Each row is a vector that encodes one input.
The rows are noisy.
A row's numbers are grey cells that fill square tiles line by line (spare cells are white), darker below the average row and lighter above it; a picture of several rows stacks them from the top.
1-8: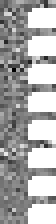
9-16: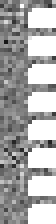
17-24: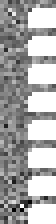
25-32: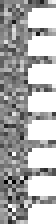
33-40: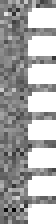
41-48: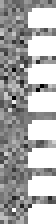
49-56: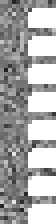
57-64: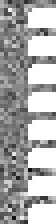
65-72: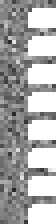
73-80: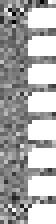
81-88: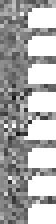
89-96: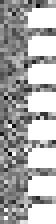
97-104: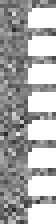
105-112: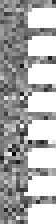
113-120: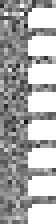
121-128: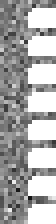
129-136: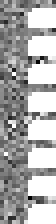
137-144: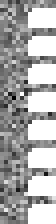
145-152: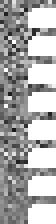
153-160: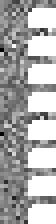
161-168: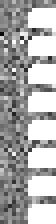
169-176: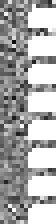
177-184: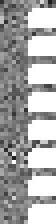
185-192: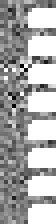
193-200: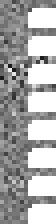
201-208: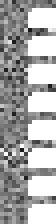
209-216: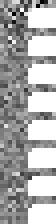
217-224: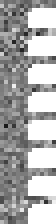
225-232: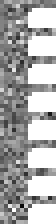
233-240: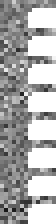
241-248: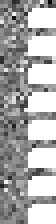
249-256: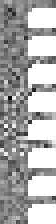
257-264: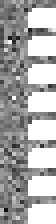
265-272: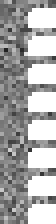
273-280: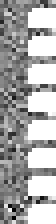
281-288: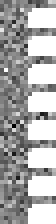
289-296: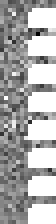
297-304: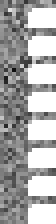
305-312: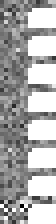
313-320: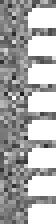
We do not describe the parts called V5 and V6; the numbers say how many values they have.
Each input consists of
either a point on a 15-point circle, or four true/false values, a value of V5 and a value of V6.
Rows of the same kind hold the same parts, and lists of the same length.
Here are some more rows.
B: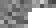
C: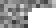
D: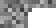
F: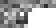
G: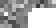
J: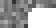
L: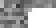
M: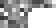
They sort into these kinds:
B, D, J, L
C, F, G, M

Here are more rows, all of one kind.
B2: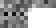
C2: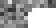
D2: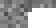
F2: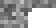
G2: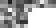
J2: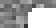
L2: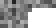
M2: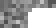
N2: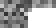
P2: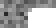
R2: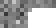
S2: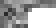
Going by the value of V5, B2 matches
M2, P2 and R2.
